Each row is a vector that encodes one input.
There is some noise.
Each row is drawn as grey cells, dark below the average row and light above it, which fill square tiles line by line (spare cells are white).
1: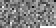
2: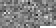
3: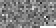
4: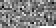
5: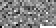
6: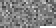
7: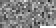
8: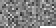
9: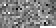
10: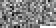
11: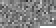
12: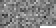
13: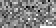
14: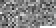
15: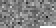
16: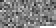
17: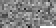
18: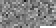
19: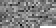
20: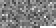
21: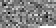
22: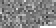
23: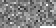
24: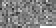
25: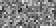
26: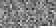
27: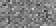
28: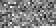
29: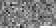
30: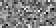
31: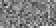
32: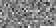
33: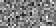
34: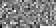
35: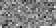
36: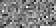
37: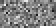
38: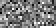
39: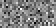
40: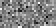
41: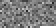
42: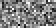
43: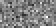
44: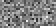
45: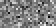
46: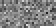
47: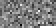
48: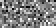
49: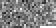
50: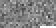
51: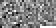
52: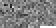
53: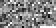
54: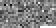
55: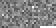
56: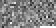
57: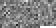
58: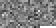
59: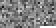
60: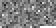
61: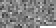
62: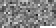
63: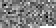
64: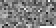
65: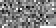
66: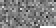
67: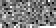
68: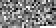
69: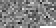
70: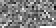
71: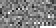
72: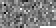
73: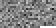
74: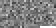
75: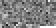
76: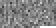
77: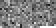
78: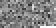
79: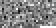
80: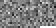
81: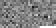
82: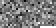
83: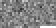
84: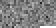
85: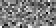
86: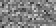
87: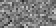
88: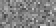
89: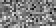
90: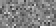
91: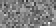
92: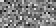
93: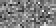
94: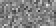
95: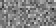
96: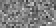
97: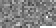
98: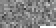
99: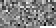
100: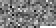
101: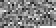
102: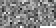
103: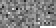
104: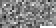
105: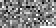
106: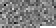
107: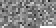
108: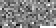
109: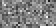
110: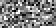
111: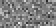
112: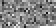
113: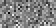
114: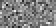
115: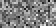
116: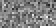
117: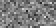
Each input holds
a point on each of three 5-point lines and three true/false values.
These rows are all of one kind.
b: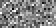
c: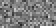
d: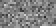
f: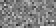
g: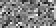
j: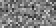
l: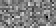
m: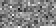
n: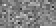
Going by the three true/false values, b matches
j and l.
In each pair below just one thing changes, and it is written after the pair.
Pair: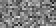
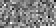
the place on one of the three 5-point lines
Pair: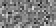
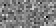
the place on one of the three 5-point lines
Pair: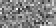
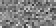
the place on one of the three 5-point lines
